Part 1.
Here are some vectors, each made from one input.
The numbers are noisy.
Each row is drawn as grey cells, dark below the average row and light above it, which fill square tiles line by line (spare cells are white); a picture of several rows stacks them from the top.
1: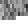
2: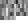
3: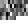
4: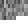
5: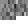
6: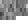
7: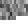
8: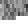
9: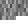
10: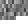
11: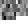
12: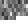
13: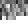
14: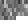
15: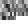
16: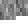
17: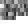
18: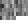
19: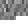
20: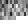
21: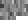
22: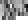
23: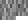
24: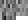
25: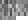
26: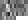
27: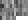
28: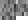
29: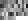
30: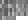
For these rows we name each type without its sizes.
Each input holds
a label.
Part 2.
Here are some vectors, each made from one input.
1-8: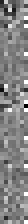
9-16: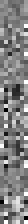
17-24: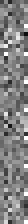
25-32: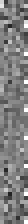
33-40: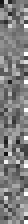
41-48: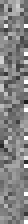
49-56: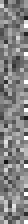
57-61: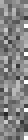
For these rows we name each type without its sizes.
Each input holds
either a point on a circle, or a fixed value.
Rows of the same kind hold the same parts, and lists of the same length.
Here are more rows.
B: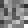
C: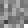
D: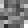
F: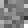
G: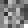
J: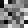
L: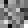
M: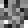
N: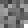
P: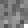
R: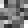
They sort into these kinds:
B, C, D, F, G, L, M, P, R
J, N

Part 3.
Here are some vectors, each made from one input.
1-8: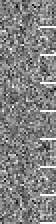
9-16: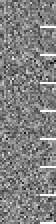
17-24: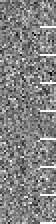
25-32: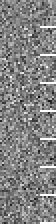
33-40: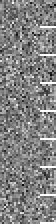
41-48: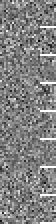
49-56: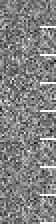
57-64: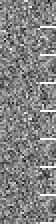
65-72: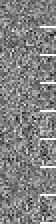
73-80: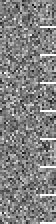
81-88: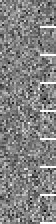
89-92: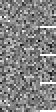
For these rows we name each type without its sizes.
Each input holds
a node of a tree.
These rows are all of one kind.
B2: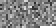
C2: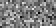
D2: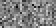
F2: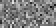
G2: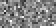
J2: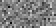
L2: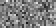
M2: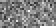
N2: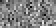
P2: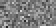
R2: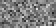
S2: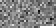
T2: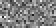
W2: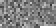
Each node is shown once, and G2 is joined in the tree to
R2.
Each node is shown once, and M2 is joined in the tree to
W2.
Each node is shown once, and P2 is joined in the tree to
J2, R2 and W2.
